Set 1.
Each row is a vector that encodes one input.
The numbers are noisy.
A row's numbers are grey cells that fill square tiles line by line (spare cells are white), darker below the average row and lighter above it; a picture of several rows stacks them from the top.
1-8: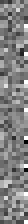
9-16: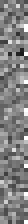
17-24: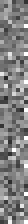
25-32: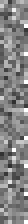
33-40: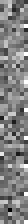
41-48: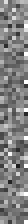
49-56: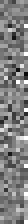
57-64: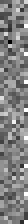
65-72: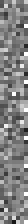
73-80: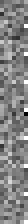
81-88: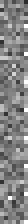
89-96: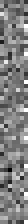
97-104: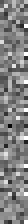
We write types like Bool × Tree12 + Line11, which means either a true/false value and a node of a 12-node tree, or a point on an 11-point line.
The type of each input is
Bool × (Circle6 + Unit).
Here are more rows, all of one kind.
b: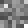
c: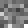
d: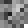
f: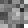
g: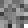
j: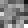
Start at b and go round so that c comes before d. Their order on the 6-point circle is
b, g, j, c, f, d.
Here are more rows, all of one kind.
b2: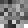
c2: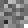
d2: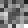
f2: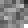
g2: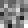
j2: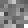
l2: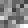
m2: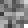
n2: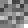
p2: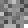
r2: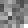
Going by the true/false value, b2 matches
g2 and m2.
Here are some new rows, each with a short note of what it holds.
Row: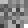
a true/false value
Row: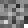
a point on a 6-point circle and a true/false value
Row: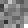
a point on a 6-point circle and a true/false value
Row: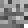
a true/false value
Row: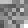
a true/false value
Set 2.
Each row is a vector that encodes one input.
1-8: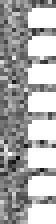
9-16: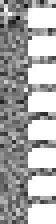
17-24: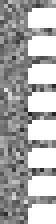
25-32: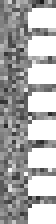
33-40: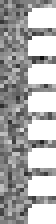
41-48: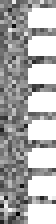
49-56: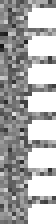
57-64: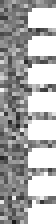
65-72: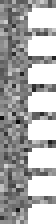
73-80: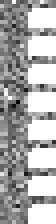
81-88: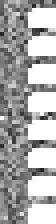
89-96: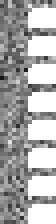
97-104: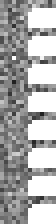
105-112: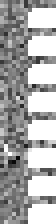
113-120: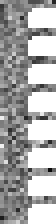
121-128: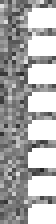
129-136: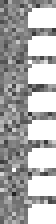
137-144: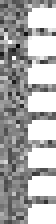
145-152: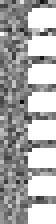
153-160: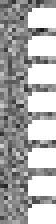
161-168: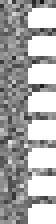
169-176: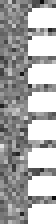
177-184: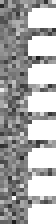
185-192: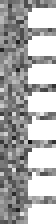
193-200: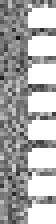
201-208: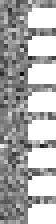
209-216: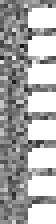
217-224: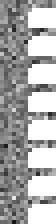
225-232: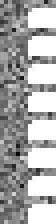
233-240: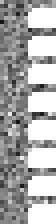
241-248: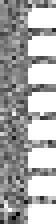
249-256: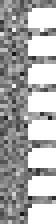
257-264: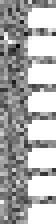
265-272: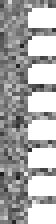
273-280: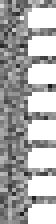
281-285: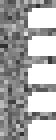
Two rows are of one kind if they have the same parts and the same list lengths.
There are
3 kinds of row.
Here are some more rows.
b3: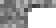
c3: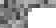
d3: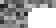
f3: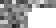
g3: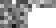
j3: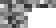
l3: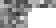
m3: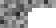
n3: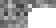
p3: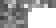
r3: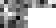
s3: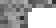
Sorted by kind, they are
b3, c3, d3, m3, n3, p3, s3
f3, g3, j3, l3
r3

